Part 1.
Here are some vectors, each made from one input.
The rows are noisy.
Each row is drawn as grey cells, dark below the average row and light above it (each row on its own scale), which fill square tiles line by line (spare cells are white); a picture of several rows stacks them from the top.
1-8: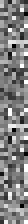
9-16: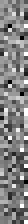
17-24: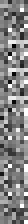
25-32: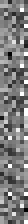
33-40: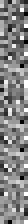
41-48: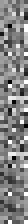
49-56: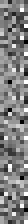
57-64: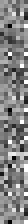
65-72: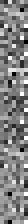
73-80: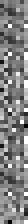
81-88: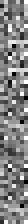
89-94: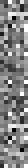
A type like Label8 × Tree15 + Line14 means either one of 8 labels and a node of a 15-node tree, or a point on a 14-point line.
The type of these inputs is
Line7.
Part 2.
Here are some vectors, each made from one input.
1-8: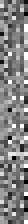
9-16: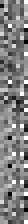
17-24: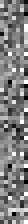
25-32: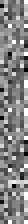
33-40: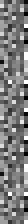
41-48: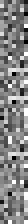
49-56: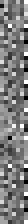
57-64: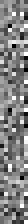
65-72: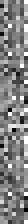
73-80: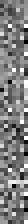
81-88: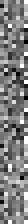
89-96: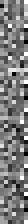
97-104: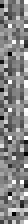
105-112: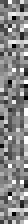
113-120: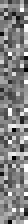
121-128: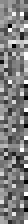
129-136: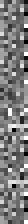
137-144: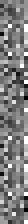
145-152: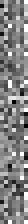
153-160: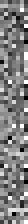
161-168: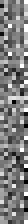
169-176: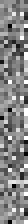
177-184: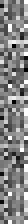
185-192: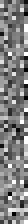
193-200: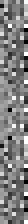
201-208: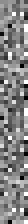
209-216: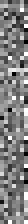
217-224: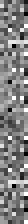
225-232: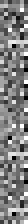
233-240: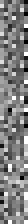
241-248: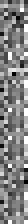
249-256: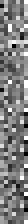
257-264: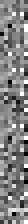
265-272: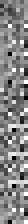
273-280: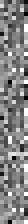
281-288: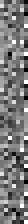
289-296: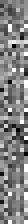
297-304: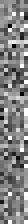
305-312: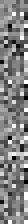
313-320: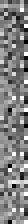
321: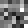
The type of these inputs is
Line7.
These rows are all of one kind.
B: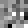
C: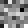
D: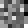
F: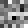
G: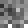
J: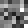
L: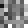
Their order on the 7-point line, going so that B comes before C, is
L, G, J, D, B, F, C.
